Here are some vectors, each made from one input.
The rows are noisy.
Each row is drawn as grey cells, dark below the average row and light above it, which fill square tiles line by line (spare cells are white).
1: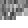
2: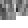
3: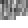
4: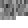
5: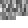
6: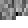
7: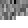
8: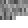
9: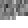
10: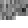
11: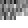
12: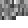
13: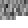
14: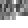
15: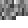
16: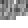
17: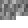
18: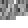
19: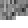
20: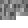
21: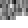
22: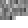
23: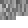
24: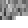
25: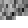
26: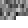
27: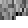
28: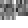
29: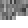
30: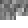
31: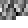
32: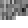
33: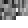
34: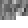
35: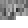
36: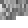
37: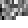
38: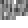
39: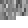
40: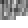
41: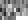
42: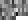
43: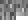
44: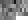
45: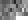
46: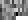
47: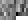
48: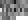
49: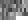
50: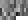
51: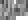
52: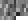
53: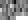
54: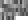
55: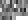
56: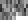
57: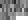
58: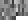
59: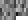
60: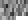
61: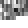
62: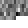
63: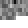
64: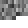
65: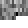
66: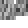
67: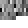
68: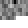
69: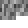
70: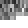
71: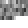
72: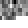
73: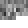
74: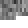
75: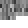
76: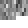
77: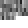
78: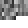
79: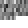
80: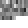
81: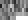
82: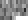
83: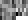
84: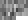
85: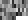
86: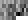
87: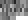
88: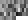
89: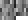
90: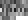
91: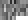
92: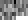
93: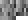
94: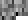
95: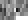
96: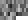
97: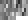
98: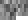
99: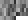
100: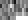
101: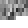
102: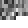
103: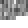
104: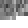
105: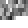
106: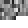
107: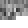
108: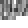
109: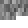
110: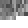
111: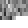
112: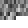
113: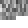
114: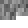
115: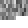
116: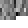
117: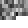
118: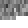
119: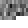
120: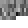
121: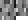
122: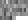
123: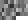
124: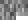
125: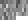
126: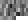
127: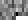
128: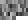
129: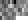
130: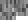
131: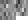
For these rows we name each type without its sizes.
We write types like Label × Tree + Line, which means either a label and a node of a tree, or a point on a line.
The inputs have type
Bool × Circle + Label.
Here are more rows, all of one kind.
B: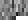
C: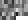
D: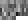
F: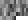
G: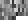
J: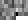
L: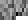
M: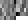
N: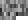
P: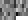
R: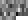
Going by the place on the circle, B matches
F and G.
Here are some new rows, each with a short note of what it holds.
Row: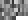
a point on a circle and a true/false value
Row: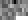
a label
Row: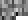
a point on a circle and a true/false value
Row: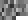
a point on a circle and a true/false value
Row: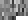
a point on a circle and a true/false value
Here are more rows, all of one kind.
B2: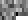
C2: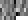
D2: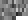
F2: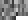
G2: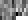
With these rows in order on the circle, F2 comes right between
C2 and D2.
